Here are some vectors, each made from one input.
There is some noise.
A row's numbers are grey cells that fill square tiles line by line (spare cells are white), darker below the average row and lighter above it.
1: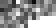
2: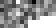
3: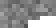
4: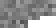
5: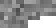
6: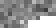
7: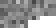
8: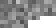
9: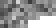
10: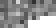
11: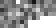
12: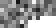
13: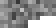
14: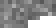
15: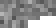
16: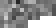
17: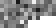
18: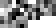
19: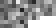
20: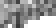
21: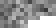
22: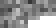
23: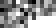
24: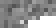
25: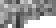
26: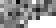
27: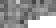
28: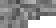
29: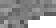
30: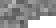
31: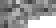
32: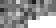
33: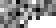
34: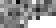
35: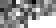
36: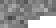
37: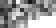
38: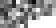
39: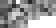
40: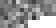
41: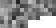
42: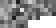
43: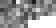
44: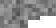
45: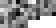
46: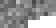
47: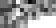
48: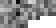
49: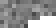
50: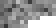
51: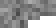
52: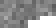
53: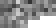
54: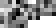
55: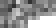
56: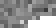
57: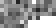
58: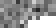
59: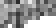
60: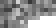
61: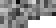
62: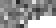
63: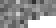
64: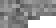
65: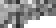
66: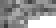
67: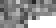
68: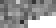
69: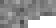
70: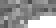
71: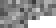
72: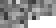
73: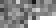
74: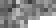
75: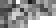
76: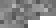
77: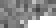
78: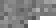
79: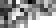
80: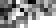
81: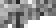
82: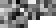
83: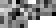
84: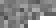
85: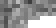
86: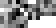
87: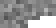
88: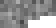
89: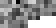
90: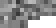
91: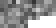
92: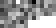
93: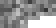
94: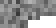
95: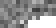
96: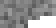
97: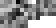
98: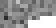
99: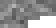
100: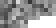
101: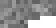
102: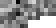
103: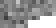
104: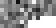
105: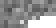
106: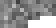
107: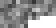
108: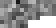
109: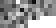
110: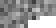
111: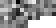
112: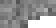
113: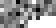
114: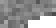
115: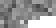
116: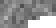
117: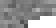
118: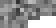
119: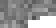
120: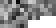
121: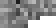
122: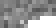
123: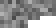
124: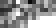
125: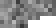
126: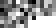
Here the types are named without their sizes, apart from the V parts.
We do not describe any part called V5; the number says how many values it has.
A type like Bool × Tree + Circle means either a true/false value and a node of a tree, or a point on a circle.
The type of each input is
List(Bool × V5).
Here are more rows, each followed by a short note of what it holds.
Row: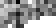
the empty list
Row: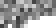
the empty list
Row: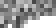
the empty list
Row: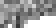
the empty list
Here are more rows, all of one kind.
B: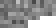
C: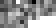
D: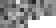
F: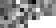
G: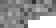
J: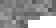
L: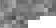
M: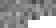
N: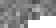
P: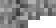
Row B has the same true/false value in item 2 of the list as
C, D and M.
